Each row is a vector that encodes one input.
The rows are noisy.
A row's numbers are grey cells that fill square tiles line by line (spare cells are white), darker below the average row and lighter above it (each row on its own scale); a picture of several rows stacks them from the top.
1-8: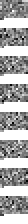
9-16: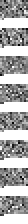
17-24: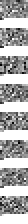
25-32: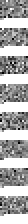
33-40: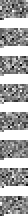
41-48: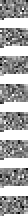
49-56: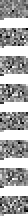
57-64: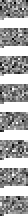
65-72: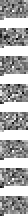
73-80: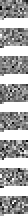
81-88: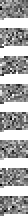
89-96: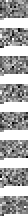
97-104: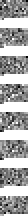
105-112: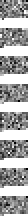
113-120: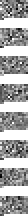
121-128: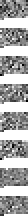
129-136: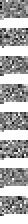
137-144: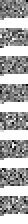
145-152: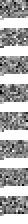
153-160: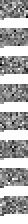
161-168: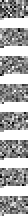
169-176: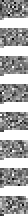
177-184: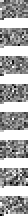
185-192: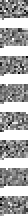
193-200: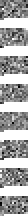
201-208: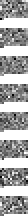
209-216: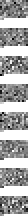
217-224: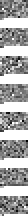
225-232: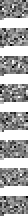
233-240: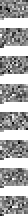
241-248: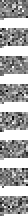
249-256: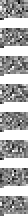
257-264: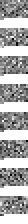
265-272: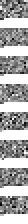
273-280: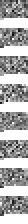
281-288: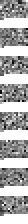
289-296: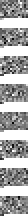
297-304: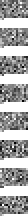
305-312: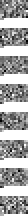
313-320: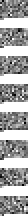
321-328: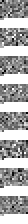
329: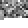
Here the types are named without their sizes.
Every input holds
either a node of a tree, or a list of points on a line.
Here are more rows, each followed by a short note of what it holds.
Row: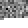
a list of two items
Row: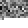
a list of two items
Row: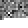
a list of two items
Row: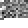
the empty list
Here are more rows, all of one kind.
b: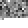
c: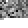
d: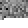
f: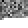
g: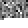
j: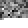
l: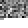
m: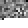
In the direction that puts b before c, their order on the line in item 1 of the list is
b, m, g, c, d, l, f, j.
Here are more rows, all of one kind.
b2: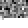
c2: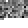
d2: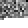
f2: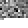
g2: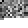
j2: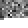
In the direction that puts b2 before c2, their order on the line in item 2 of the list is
d2, b2, g2, c2, f2, j2.
